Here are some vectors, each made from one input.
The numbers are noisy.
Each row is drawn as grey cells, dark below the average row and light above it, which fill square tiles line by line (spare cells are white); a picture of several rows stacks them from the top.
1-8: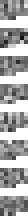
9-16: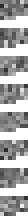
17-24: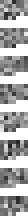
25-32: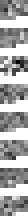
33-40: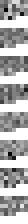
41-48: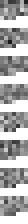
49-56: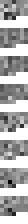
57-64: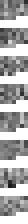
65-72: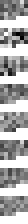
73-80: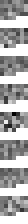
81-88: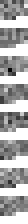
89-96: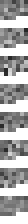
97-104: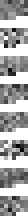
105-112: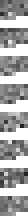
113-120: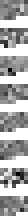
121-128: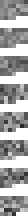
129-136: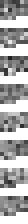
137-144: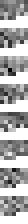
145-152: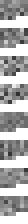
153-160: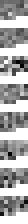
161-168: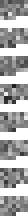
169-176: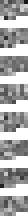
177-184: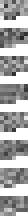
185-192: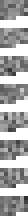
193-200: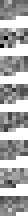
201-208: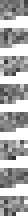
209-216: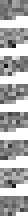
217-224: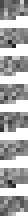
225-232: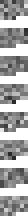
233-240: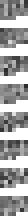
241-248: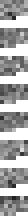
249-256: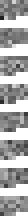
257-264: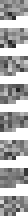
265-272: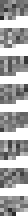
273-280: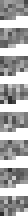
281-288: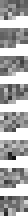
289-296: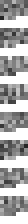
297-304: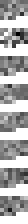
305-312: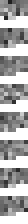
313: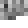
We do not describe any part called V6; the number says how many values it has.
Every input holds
a list of up to three items, each a true/false value and a value of V6.
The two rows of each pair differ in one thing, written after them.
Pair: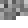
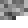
the value of V6 in item 1 of the list
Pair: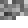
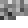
the true/false value in item 1 of the list
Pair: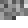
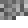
the true/false value in item 1 of the list
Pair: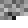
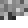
the true/false value in item 1 of the list
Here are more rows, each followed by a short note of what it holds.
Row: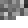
a list of two items
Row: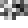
the empty list
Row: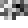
the empty list
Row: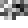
the empty list
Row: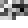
the empty list
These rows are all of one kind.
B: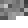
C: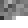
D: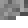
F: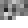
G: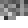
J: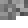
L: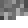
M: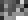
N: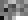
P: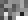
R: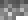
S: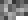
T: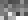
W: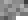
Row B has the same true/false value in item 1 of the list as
D, J and W.
